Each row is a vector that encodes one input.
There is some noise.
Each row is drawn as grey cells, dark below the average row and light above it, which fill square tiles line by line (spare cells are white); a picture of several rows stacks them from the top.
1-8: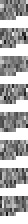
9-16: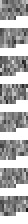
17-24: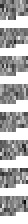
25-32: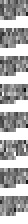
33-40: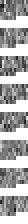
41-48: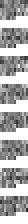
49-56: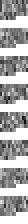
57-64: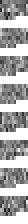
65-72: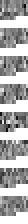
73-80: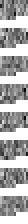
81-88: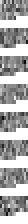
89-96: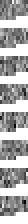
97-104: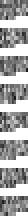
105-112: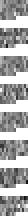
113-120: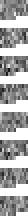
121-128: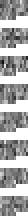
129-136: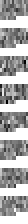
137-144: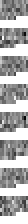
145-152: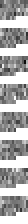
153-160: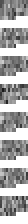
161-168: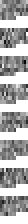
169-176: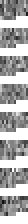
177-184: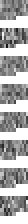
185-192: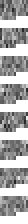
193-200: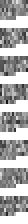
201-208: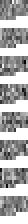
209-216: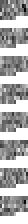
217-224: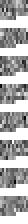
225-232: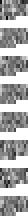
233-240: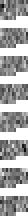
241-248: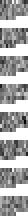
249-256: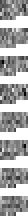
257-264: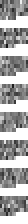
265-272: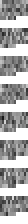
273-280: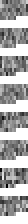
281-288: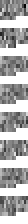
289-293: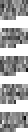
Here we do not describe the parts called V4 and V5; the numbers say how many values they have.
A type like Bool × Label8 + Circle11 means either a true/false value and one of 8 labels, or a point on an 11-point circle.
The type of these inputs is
Bool × V5 + Circle8 + V4.
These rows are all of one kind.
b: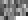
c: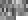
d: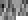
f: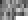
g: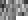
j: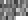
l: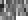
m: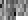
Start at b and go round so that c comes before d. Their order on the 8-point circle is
b, j, m, f, g, c, d, l.
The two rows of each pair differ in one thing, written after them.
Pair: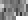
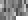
the true/false value
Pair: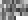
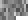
the true/false value
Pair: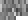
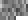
the true/false value
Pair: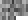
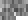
the true/false value
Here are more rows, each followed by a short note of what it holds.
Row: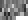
a value of V4
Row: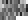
a true/false value and a value of V5
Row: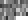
a point on an 8-point circle
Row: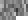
a true/false value and a value of V5
